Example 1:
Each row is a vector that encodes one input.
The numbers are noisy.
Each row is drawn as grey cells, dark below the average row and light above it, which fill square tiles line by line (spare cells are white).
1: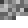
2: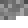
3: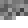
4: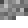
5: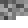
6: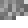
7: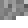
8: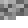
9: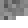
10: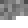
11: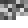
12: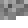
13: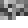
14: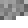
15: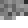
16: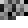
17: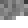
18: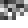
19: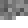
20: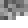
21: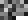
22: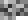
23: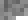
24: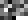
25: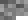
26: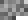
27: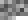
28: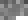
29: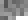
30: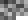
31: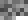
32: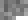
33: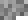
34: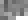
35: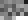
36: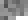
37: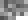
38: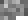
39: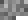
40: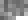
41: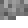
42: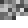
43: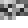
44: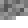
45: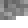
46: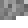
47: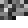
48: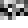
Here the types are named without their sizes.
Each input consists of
a list of points on a line.
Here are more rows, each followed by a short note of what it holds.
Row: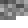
a list of two items
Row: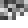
a list of two items
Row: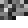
the empty list
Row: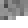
a list of two items
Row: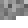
a list of one item
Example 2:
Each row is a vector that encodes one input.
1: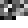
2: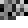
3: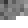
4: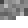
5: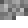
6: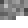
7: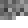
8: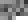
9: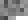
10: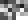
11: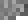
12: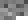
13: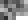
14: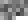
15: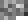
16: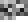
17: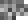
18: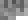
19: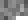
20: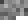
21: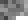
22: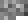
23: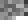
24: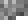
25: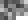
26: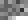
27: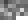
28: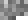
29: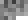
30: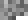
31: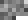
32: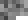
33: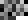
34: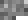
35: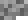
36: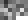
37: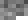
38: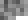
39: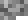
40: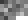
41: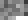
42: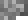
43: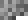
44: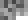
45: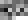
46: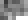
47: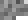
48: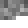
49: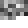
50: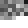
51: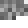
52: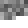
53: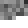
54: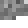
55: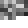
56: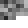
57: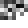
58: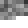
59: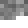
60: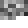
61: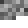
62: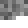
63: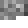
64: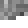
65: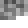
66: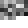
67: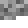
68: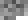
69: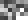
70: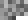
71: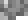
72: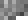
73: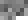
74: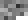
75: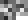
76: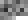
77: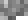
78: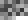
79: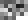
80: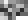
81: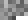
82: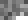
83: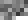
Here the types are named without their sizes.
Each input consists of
a list of points on a circle.
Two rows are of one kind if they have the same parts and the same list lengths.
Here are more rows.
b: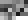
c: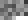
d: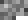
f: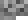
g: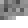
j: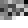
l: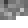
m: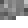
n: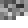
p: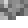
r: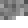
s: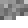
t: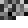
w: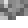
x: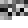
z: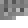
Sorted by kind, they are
b, c, g, j, l, n, r, x, z
d, f, m, p, s, w
t

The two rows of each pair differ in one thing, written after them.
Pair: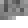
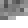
the place on the circle in item 2 of the list
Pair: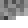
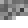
the place on the circle in item 2 of the list
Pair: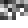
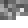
the place on the circle in item 2 of the list
